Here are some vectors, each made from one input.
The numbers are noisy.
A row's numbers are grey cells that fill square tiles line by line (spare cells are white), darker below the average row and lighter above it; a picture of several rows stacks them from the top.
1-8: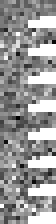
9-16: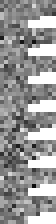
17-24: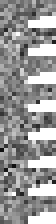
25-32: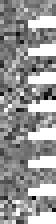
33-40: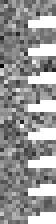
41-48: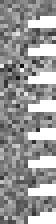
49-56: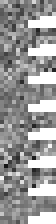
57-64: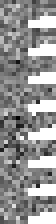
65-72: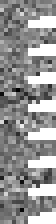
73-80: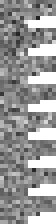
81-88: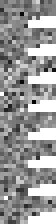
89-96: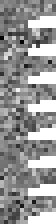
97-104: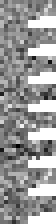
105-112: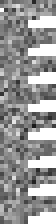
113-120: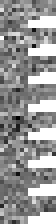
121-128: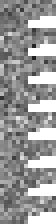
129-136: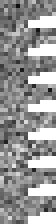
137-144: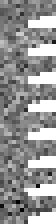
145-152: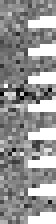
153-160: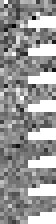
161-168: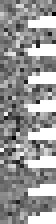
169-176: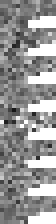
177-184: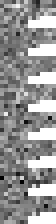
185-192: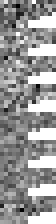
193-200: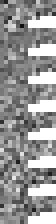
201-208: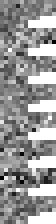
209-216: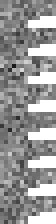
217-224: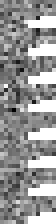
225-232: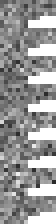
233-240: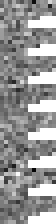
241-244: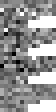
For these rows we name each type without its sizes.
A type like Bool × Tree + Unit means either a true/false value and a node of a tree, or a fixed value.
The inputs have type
List(Line) + Tree.
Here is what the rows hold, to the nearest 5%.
About 45% of them hold a node of a tree. The rest are lists of points on a line.
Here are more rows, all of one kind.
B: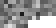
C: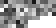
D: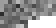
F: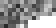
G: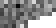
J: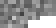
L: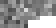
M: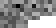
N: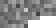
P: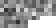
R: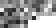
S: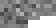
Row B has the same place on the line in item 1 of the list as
J and P.
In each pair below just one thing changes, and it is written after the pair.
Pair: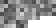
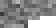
the place on the line in item 1 of the list
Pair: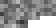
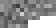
the place on the line in item 2 of the list
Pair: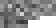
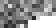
the place on the line in item 1 of the list
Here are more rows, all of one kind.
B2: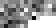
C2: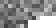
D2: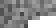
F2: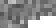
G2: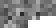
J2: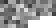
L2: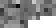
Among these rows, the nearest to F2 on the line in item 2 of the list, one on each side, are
B2 and J2.
